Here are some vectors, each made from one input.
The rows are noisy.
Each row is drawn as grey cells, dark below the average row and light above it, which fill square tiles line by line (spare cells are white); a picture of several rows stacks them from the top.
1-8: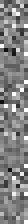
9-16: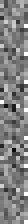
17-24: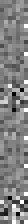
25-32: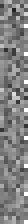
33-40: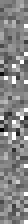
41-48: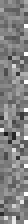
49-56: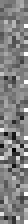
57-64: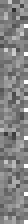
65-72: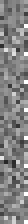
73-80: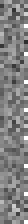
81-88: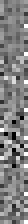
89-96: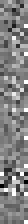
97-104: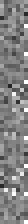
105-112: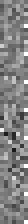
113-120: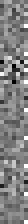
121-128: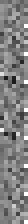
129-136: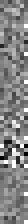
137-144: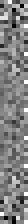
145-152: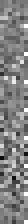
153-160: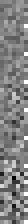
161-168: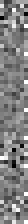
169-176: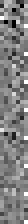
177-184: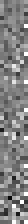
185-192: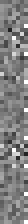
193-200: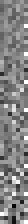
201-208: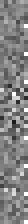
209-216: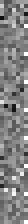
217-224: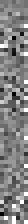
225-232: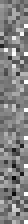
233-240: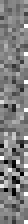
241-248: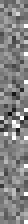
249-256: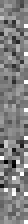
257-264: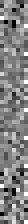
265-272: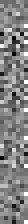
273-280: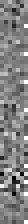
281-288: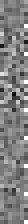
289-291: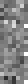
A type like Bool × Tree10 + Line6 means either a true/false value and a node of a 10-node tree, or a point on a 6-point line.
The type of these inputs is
Bool × Bool × Bool.
